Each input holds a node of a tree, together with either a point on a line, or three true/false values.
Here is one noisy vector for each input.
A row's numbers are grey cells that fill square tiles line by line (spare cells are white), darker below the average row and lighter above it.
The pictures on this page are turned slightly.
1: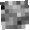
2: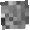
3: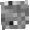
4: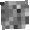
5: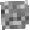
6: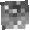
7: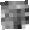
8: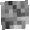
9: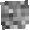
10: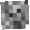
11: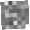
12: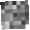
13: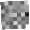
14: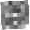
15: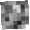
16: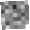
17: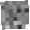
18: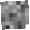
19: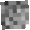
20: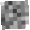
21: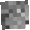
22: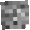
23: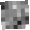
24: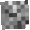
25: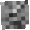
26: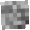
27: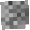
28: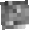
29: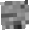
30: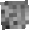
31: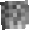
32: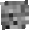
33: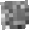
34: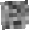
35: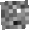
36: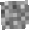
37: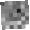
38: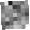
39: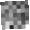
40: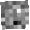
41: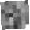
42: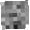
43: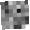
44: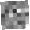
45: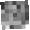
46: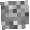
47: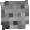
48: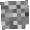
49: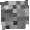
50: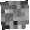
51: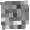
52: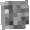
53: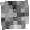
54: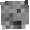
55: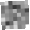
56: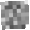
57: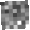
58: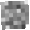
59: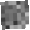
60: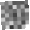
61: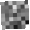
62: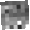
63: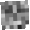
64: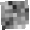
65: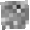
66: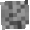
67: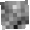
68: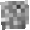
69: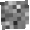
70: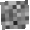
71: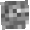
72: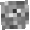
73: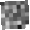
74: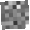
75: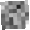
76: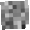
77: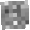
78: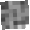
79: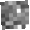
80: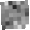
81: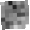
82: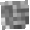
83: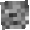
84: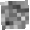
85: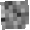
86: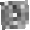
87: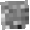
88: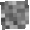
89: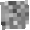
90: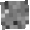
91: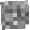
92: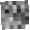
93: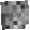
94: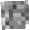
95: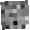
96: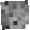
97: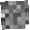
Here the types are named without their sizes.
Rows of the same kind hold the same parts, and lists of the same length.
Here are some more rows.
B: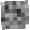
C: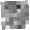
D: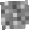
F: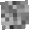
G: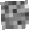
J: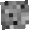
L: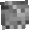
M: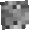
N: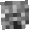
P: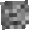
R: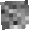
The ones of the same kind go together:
B, C, D, F, G
J, L, M, N, P, R

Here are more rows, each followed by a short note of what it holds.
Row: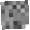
a node of a tree and three true/false values
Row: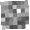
a point on a line and a node of a tree
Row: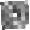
a point on a line and a node of a tree
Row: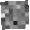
a node of a tree and three true/false values
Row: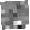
a point on a line and a node of a tree
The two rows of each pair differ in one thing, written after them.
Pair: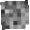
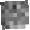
one of the three true/false values
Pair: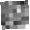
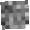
the node of the tree
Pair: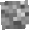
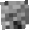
the node of the tree
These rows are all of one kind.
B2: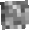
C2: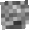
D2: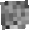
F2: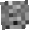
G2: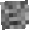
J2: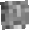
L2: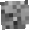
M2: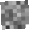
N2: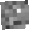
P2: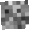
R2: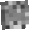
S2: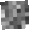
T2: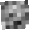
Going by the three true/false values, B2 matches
D2, J2 and R2.
